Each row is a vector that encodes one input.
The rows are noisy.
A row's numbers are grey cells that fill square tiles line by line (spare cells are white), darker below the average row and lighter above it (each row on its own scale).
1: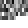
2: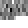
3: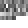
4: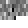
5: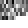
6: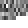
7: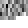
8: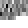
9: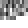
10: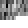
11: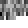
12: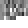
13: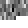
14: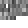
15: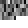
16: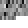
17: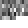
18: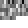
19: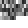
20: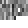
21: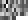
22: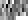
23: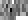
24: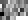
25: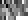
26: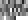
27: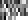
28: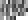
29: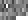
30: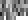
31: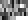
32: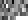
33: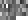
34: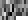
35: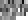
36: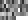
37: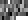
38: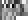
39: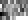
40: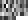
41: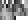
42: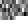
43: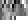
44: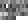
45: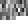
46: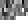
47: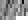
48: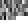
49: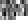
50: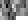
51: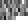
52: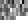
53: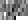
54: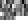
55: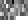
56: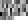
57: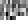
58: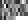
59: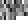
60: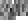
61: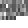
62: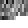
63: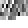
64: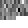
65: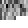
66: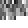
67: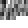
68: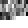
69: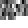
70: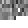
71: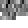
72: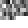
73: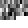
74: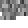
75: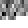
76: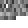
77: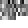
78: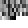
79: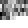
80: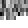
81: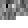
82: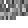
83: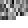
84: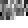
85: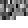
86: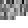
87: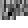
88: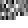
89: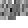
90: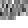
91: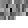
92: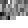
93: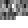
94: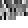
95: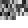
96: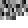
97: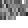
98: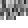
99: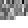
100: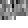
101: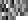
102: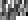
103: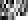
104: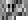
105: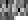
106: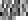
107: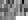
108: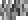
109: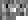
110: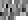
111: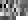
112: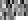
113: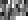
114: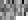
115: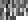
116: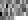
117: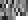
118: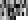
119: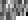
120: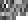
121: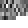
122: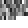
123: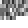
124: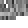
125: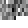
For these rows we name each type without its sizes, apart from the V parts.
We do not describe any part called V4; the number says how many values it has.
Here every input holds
four true/false values, together with either a point on a line, or a value of V4.
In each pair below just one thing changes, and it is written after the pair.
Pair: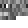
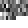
the place on the line
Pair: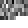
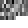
one of the four true/false values
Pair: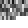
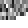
the place on the line
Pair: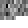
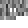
one of the four true/false values
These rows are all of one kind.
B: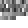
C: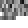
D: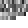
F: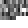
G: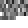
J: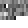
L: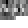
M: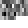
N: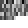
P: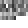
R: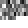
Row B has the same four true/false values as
D, M and P.
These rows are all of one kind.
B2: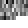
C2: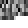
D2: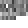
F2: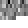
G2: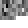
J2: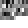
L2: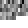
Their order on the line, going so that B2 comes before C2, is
D2, B2, C2, L2, F2, J2, G2.
